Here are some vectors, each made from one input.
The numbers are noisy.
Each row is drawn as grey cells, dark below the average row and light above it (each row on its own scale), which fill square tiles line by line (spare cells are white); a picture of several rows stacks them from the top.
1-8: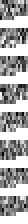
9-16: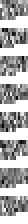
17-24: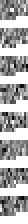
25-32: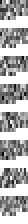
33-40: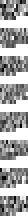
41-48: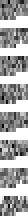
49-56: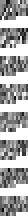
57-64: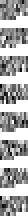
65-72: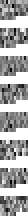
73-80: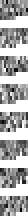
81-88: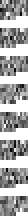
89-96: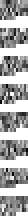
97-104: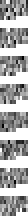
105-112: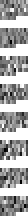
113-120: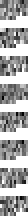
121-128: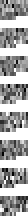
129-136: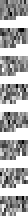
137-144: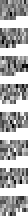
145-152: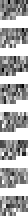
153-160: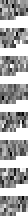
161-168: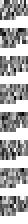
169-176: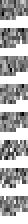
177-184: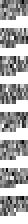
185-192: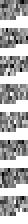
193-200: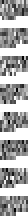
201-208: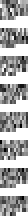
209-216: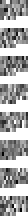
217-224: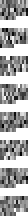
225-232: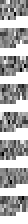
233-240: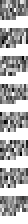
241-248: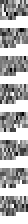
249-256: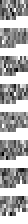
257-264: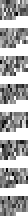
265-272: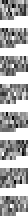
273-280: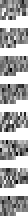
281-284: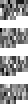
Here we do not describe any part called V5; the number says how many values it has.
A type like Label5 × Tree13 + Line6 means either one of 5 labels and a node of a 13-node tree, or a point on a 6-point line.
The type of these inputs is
Bool × Circle10 + Label7 + Line7 × V5.
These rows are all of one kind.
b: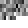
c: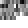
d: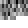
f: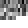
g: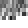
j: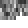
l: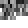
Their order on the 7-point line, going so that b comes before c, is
b, g, c, d, f, j, l.
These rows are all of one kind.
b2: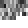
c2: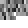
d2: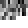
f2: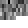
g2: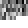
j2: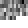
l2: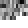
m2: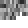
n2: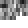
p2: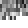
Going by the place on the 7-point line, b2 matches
g2 and n2.
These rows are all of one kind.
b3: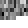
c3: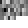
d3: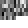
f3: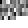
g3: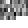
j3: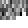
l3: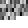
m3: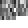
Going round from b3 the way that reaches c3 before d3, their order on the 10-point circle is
b3, l3, c3, f3, m3, j3, d3, g3.
